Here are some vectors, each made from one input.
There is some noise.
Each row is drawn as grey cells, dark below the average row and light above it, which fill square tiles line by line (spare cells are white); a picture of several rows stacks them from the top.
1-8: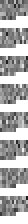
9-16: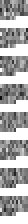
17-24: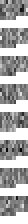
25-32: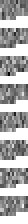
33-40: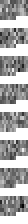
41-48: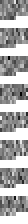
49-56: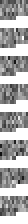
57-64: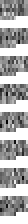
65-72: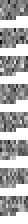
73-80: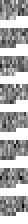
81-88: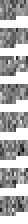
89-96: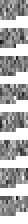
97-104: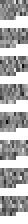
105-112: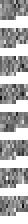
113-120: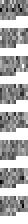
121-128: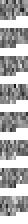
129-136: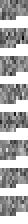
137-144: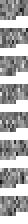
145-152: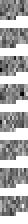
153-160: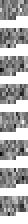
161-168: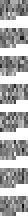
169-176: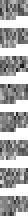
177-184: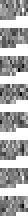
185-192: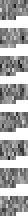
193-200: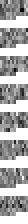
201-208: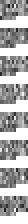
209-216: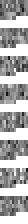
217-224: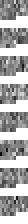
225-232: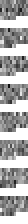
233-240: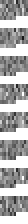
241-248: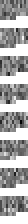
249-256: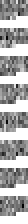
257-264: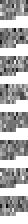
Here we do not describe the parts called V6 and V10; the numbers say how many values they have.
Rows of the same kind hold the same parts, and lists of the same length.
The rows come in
3 kinds.
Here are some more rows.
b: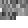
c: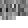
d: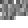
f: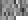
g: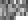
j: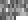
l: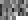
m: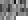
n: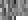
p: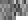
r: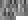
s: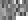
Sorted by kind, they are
b, d, g, n, p, r, s
c, f, l, m
j

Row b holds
a point on a 9-point circle, a point on a 5-point line, a point on a 9-point line and a true/false value.
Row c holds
a point on a 9-point line, a true/false value, a value of V6 and a value of V10.
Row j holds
a point on a 5-point line, a point on a 9-point line and a true/false value.
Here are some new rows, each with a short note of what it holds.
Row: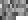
a point on a 5-point line, a point on a 9-point line and a true/false value
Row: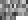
a point on a 5-point line, a point on a 9-point line and a true/false value
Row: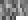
a point on a 9-point circle, a point on a 5-point line, a point on a 9-point line and a true/false value
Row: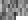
a point on a 5-point line, a point on a 9-point line and a true/false value
